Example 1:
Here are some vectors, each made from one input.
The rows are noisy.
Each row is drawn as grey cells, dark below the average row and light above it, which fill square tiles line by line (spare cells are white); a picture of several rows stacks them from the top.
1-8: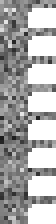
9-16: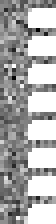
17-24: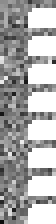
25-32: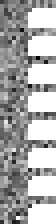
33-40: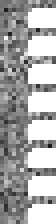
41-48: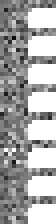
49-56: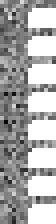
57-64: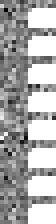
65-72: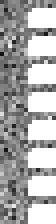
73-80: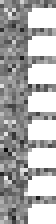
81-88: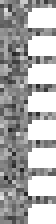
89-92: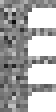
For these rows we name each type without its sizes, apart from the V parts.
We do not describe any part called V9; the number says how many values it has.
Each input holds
a true/false value, together with either a point on a line, or a value of V9.
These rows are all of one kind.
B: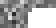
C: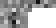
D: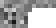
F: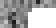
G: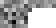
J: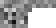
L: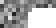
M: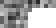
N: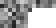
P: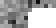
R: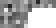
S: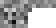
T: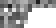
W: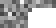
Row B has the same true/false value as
L, N and W.
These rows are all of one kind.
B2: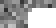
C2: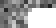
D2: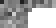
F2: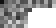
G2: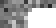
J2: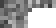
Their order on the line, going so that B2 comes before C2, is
B2, C2, G2, J2, F2, D2.
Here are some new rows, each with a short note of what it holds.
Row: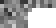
a point on a line and a true/false value
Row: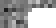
a point on a line and a true/false value
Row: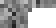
a true/false value and a value of V9
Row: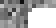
a point on a line and a true/false value
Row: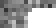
a point on a line and a true/false value
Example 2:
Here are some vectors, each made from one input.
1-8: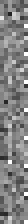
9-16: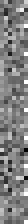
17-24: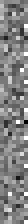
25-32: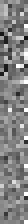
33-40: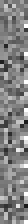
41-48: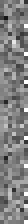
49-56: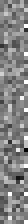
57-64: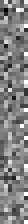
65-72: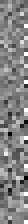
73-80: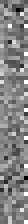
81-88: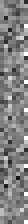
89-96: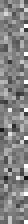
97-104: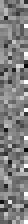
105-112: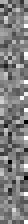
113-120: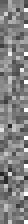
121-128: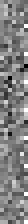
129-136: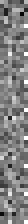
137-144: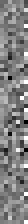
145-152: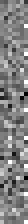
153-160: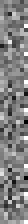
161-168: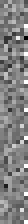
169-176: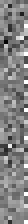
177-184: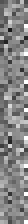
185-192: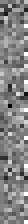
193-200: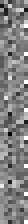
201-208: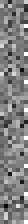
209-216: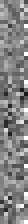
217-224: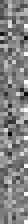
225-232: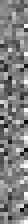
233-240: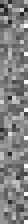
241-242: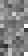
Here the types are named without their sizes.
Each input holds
either five true/false values, or a list of points on a line.
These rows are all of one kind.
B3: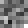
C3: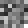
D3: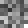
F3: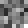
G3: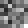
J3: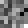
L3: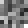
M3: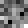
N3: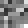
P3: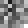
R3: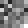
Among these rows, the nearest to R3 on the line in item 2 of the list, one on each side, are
D3 and N3.
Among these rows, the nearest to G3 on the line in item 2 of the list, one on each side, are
B3 and F3.
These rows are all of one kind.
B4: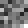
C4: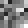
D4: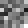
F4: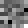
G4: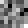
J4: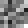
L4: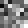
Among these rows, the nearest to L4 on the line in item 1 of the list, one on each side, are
B4 and C4.
